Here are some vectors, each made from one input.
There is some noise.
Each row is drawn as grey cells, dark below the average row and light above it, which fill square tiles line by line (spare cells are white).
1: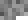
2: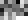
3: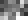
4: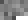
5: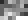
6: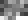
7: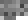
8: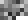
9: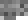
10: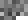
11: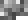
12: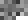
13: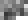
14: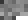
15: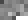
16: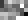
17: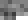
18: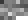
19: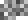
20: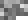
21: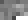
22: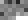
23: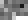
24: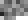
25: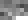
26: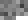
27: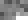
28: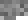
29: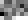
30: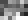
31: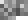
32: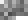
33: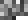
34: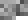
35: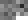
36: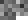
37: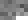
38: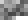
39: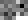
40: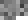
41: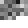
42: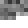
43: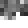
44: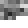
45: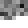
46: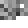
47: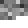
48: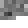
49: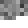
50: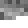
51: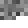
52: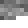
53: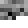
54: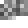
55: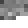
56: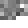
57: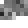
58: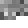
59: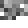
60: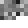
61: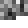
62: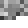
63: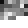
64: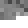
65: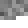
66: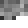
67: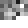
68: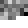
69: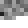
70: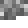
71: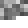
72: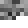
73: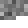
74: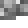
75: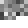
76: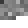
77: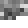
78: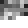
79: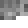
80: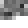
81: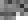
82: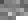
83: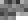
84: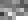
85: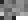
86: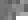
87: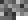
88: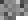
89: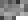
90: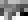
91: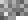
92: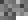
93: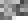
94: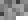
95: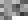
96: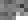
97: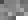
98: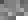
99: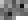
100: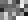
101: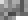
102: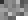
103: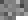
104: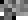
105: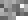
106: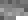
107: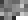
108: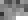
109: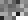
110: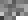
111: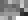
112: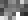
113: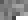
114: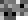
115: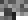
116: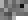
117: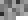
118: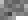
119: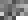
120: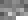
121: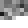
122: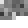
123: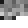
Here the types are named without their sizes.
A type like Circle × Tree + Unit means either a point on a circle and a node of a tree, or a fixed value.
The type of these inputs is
Bool × (Circle + Line).
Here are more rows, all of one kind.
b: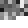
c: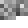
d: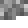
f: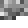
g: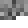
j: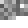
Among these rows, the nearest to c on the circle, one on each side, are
f and j.
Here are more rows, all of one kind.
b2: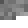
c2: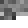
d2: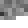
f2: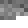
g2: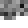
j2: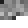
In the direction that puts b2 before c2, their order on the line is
j2, g2, d2, b2, c2, f2.
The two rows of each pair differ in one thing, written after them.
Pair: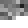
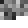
the place on the line
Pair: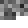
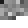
the place on the line
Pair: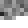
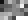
the true/false value
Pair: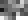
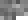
the true/false value
